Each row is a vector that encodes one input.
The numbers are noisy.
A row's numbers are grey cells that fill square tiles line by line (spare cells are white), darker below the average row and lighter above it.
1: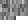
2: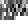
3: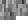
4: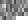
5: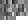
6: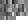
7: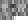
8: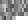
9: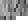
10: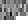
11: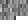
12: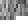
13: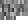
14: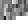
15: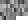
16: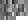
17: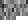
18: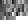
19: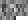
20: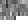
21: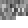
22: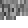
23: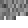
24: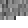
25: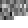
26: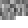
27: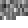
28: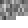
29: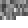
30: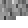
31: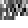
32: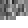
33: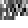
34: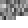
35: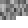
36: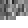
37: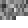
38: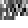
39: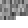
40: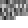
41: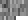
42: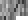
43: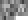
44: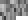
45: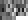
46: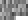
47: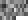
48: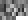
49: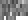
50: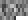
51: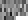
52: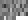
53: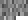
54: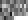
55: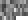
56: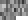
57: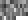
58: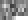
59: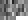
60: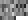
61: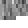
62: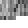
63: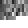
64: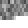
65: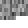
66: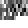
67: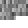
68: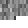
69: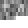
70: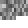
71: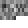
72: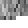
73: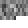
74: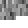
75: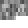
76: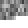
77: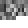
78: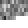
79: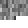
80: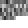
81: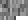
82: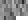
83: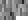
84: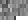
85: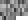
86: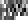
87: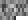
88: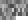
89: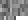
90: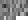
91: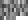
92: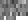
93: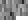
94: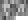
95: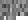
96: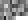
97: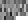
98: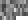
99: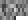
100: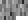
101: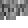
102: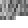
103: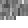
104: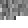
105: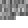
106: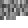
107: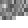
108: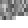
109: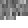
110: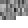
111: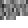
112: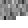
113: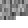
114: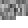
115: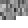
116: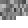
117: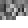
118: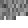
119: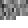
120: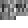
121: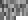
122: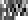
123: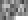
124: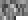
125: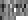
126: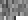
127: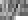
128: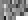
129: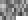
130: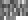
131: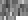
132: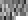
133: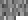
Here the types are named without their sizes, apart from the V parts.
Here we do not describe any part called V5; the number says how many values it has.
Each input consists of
a list of items, each a true/false value and a value of V5.
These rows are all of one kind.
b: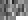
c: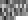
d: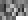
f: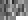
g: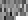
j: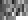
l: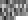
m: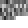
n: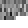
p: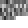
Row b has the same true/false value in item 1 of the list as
d, f and j.
